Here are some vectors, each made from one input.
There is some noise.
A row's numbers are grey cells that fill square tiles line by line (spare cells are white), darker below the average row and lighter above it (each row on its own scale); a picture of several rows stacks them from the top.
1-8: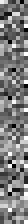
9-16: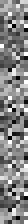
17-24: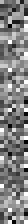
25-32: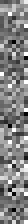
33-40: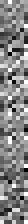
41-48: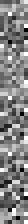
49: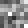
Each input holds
either a point on a 6-point line, or a point on a 7-point line.
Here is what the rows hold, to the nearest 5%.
About 50% of them hold a point on a 6-point line. The rest hold a point on a 7-point line.
